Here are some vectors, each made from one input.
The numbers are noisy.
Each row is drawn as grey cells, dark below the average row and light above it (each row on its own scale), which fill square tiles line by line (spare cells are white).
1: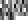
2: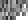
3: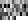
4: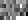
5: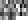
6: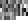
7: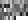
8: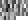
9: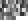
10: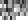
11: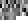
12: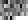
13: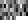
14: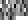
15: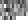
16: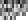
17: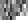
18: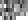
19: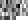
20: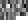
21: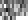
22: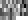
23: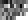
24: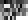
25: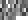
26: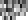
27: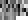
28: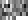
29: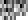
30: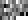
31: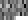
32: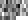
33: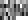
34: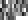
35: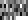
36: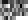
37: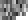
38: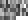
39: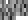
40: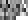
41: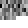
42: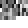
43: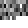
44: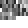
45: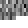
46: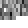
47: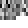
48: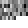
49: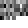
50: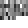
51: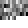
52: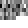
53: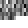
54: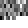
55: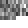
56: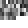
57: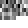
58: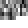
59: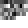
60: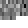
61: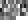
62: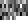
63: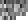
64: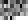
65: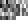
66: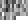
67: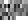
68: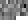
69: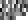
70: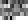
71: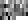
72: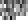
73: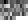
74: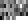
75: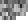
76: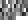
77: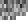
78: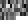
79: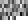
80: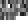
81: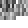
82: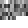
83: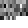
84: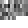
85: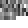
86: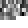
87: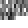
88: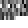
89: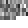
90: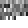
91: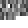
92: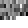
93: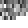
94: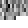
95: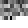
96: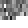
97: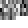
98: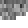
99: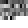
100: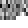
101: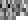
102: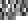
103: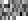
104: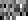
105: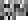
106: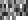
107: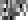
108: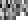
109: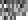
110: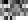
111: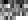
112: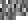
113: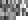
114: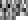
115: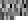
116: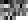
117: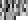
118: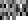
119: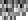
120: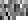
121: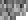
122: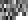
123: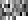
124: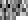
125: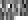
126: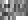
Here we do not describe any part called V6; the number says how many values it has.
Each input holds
a value of V6, together with either a point on a 7-point line and a true/false value, or a point on a 9-point line.
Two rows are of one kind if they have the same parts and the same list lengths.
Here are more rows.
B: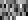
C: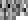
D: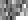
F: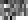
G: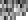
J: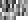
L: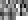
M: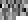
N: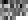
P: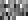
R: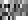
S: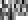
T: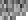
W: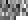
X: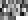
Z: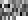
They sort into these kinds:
B, C, J, M, P, R, W, Z
D, F, G, L, N, S, T, X

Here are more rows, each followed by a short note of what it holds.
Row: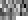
a point on a 7-point line, a true/false value and a value of V6
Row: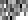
a point on a 7-point line, a true/false value and a value of V6
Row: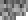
a point on a 7-point line, a true/false value and a value of V6
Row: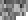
a point on a 7-point line, a true/false value and a value of V6
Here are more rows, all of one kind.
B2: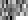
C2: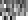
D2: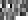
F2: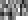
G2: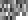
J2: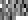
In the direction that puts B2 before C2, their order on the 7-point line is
F2, B2, D2, G2, J2, C2.
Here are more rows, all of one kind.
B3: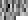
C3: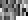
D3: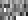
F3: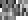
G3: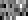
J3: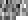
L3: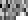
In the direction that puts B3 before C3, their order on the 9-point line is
L3, B3, D3, C3, G3, F3, J3.
